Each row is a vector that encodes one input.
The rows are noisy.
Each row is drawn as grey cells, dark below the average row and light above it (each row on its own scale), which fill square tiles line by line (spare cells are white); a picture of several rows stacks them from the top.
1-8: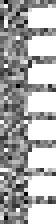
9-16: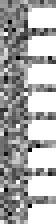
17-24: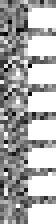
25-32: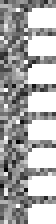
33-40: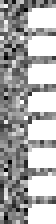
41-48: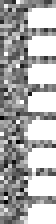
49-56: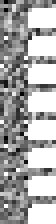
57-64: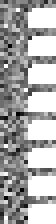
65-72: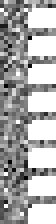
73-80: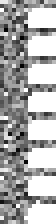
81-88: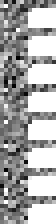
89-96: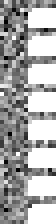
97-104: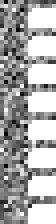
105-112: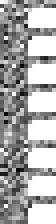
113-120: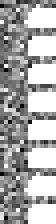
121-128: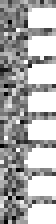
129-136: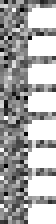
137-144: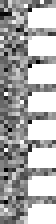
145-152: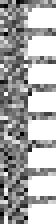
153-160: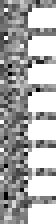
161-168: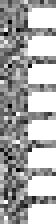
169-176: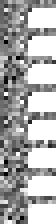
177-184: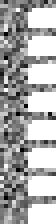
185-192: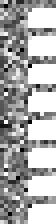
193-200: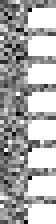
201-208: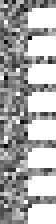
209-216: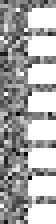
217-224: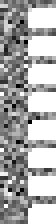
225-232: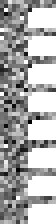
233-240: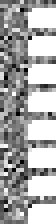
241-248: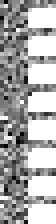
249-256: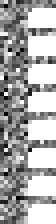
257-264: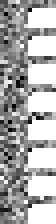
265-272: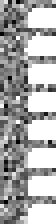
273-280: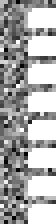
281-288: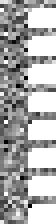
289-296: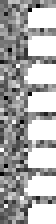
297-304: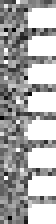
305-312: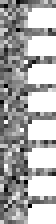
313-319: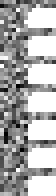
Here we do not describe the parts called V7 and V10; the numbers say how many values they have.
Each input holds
either a point on a 5-point line and a value of V7, or a point on an 11-point line, or a value of V10.
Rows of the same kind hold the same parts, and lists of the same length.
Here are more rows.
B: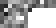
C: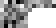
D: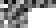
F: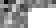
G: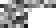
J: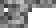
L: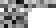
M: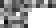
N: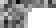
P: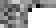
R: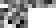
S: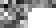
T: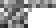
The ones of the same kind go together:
B, J, P
C, G, L, M, N, S, T
D, F, R

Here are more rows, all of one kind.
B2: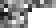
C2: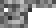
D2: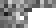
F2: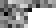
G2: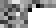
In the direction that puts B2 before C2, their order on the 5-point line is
G2, F2, D2, B2, C2.
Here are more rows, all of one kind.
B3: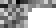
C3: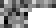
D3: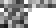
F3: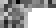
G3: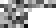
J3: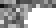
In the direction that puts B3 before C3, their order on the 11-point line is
J3, B3, F3, G3, D3, C3.
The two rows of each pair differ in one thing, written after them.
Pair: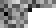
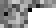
the value of V7
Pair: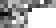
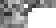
the value of V7
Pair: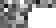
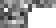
the value of V7
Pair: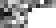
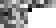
the place on the 5-point line
